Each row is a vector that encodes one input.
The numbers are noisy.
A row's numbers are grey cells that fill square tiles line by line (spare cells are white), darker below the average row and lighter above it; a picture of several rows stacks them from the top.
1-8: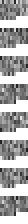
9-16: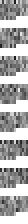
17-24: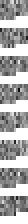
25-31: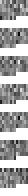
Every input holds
three true/false values.
